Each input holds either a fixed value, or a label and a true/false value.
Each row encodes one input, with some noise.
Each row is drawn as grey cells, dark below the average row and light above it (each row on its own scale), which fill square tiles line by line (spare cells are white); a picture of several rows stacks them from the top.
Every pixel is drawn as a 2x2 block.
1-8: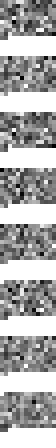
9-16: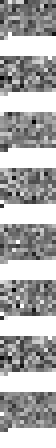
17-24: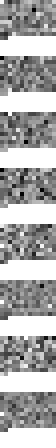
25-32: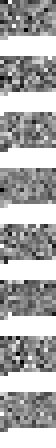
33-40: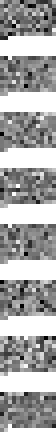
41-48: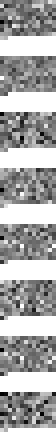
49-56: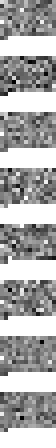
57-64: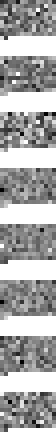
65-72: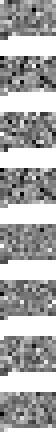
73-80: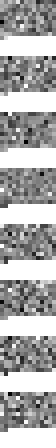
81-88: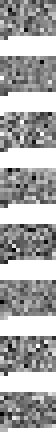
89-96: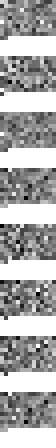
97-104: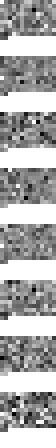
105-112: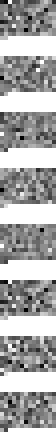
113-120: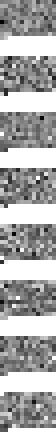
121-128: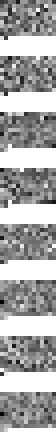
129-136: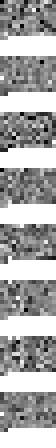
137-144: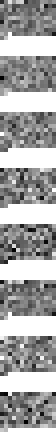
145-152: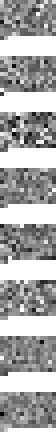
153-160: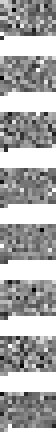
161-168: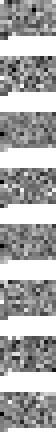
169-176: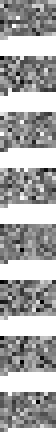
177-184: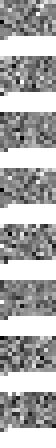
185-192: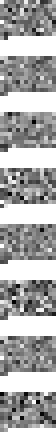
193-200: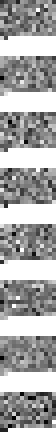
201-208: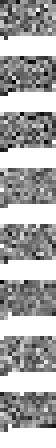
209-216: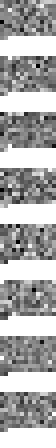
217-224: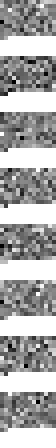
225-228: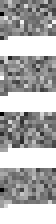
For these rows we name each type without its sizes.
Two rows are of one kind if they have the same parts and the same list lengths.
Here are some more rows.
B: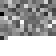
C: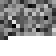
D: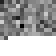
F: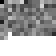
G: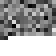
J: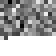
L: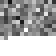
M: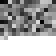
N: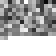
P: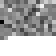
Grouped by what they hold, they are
B, D, F, J, L, M, N, P
C, G

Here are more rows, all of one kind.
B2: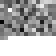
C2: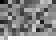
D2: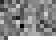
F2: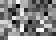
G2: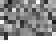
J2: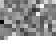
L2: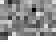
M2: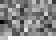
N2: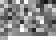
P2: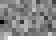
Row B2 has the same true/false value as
C2, J2, M2 and P2.
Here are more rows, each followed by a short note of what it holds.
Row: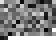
a fixed value
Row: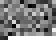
a fixed value
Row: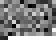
a fixed value
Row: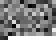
a fixed value
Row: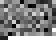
a fixed value
